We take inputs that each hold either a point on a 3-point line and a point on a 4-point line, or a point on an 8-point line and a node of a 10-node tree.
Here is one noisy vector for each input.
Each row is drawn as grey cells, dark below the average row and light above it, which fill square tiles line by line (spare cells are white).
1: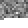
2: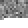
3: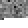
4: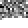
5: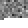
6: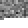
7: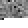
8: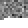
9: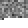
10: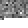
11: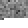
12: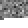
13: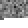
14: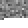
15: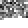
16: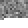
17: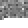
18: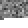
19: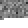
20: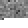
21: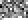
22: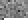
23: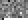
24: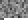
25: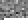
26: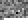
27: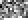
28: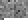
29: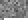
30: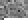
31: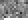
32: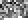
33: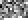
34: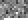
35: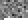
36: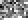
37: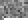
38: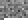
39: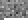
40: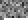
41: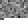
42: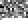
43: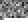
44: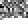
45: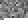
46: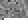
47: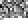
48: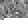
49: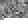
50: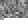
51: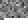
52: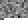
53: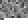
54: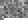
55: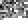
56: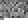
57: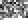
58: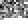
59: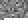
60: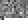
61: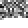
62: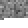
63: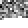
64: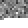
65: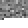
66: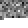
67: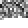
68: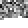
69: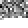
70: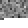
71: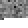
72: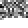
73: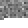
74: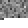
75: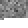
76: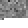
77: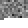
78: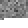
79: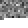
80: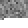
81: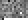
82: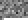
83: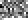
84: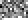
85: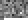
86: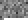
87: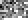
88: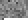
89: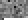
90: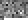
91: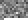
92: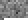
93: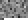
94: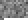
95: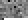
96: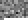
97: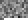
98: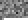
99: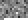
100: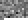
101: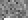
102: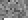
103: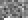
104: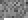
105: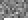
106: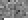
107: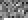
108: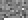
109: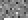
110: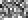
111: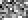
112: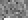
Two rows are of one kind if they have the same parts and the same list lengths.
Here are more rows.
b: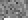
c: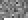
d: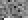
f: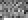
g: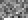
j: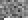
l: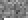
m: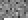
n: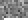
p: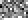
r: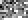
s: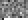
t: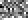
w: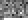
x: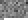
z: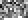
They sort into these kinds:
b, c, d, f, g, j, l, m, n, s, w, x
p, r, t, z

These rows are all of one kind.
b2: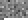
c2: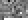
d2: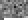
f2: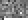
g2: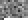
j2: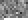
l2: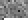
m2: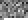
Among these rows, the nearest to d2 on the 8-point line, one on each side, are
f2 and m2.
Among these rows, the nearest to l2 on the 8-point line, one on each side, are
b2 and g2.
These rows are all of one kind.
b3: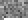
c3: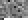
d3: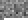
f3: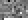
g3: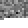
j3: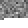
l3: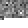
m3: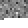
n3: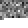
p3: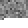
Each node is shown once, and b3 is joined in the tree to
c3, d3 and p3.
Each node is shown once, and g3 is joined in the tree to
d3.
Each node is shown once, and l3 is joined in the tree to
f3.
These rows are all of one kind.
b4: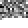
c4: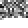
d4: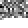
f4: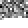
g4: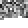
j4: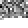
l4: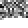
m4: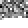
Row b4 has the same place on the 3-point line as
f4 and m4.
